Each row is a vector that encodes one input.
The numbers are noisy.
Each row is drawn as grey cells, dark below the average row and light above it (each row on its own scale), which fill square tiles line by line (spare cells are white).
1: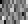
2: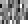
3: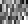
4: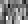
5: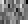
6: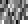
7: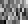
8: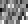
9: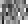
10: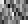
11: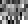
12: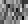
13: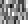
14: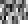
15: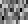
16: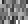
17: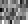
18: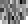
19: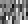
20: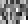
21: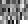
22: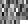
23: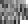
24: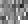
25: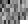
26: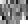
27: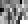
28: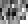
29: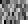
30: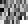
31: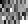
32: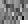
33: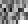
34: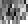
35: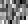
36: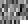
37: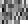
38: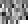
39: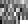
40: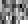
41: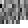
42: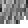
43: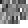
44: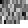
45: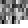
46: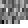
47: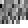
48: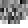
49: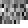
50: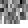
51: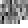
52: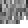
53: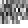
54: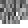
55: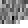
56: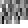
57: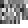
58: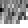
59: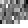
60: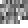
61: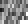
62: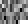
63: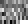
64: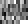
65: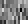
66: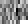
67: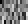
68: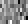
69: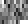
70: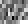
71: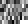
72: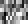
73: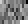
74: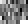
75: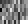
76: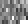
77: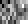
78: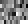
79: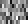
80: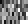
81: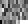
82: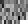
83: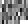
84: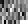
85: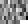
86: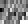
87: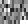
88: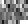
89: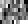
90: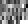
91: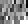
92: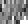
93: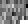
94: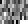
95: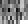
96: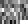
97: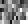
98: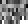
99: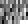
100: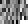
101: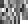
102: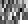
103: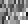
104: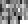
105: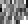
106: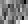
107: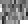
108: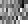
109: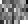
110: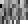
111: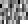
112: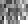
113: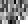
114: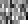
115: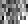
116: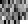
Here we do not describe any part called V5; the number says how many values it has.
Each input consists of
a value of V5, together with either one of 12 labels, or a point on an 8-point line.
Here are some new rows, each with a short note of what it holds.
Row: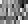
one of 12 labels and a value of V5
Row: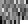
one of 12 labels and a value of V5
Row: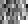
a point on an 8-point line and a value of V5
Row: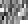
one of 12 labels and a value of V5
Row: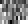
a point on an 8-point line and a value of V5
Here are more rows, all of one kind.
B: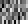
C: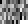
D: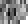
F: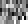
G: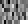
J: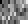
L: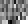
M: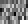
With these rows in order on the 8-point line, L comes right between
C and J.
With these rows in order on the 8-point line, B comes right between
D and M.
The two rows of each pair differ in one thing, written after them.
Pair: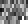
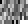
the place on the 8-point line
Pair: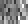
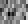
the place on the 8-point line
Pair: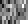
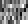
the value of V5
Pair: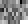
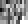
the value of V5
